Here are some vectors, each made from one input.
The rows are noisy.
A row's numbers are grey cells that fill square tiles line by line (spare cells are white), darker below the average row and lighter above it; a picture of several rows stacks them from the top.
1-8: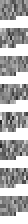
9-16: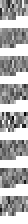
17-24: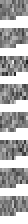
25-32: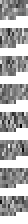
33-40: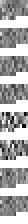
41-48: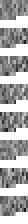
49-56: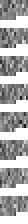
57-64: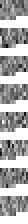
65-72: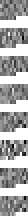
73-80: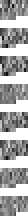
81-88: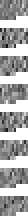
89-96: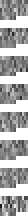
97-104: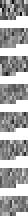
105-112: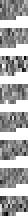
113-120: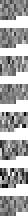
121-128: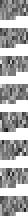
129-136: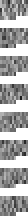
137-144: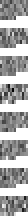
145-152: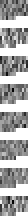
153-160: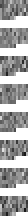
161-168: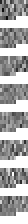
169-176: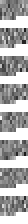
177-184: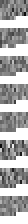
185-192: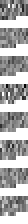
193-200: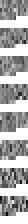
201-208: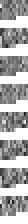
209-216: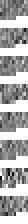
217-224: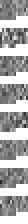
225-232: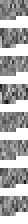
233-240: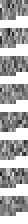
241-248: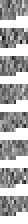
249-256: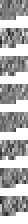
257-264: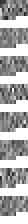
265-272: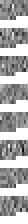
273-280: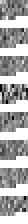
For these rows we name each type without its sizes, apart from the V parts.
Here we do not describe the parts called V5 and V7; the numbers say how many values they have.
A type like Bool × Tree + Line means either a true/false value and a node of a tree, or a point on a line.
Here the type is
Bool × V5 × V7 + List(Line).
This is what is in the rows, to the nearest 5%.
About 30% of them hold a true/false value, a value of V5 and a value of V7. The rest are lists of points on a line.
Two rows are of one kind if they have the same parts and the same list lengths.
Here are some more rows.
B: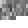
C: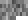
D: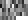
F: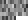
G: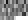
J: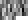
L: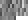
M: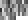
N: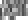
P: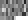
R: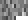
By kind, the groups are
B, C, D, N
F, L, M, R
G, P
J

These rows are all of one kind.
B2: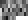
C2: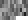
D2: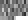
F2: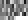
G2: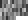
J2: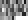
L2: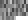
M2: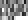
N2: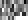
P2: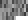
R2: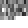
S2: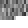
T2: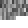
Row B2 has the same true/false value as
C2, F2 and N2.
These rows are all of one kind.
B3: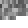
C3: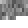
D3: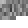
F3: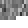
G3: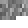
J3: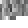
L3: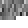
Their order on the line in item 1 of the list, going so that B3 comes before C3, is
J3, B3, D3, C3, G3, L3, F3.
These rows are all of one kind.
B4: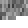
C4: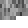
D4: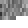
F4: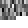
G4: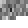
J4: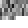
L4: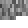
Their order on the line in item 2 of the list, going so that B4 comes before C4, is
F4, G4, J4, L4, D4, B4, C4.
